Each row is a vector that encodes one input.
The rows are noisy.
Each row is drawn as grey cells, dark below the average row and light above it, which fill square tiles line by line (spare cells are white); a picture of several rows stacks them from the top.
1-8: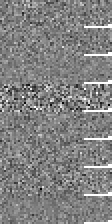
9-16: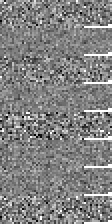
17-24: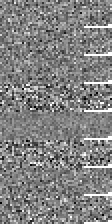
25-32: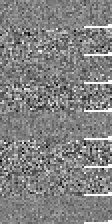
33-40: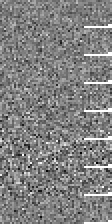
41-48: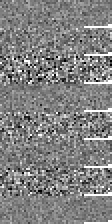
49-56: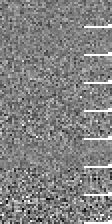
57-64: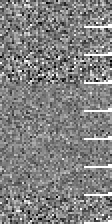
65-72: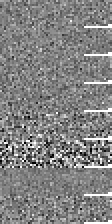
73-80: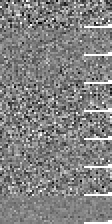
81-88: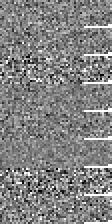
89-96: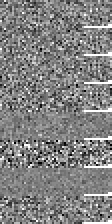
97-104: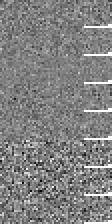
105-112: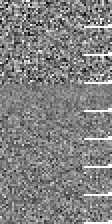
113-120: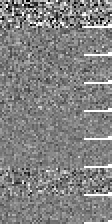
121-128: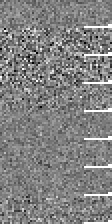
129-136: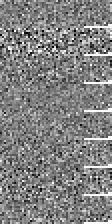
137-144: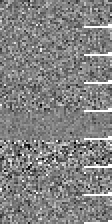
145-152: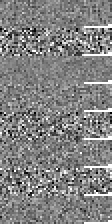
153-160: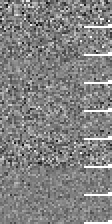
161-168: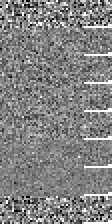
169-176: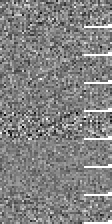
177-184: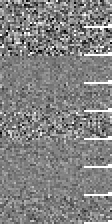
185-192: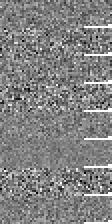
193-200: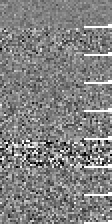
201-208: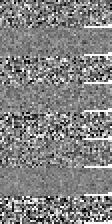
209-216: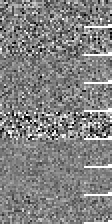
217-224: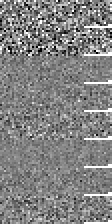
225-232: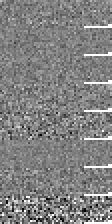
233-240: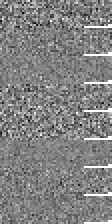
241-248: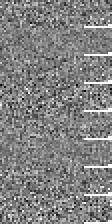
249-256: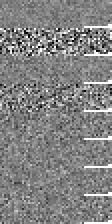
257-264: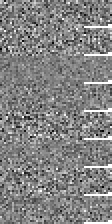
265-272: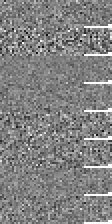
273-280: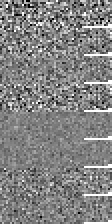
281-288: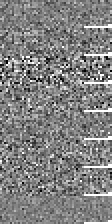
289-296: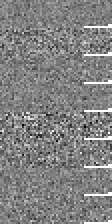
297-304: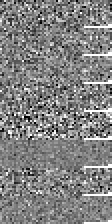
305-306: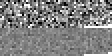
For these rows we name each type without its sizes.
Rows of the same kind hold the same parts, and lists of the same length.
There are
5 kinds of row.
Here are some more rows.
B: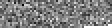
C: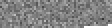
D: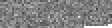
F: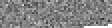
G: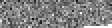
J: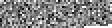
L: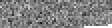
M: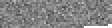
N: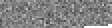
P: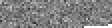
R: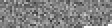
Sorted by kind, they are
B, P
C, F, N
D
G
J, L, M, R

